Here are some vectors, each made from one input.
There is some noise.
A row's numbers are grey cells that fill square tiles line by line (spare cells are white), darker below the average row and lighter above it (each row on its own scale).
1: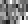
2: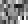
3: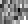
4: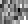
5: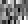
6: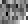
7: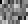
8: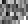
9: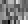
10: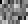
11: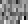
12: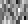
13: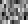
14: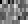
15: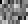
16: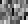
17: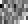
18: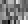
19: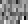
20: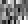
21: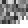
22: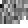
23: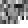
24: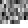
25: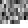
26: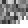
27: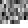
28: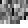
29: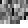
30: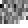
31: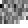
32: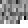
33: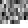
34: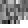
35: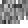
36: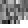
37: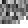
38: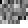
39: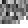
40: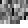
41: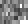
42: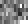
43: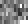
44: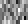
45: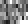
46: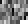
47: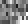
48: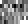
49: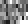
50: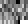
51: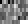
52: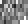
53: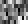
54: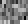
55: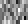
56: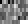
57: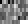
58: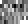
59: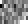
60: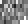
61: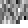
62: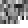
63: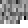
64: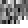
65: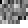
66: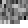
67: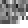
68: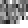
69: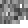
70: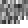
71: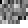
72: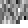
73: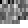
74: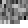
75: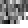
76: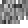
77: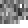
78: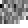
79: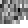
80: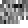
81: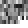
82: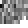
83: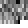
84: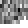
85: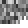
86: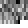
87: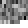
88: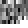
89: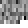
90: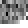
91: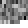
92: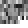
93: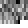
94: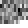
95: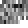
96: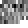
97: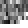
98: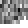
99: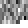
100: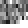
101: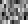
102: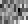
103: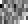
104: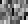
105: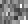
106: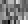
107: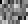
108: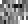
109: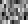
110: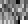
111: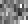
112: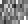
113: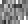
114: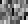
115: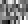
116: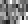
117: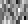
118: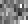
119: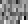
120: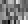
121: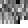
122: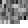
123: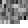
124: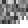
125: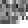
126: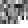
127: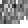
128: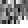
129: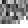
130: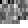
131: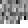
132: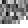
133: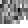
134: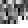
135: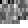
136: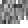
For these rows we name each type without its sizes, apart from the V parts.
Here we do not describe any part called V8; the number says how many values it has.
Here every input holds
either a point on a line and a true/false value, or a value of V8.
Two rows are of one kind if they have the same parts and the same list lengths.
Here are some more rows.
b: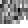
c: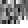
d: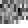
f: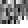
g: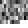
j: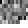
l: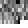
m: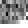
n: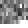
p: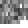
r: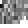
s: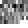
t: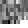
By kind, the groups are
b, c, d, f, m, n, p, r, s, t
g, j, l

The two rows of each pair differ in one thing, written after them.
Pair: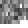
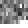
the true/false value
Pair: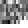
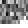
the place on the line
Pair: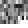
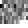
the place on the line
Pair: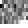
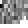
the true/false value
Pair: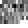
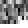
the place on the line
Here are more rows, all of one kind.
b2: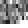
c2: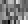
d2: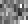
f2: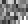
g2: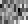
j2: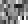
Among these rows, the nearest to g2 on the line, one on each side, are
d2 and j2.
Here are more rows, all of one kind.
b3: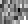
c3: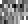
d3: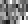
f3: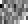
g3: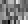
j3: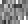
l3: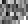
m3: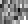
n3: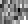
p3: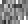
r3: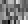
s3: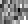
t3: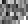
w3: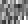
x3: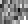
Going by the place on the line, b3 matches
m3, n3, s3 and x3.
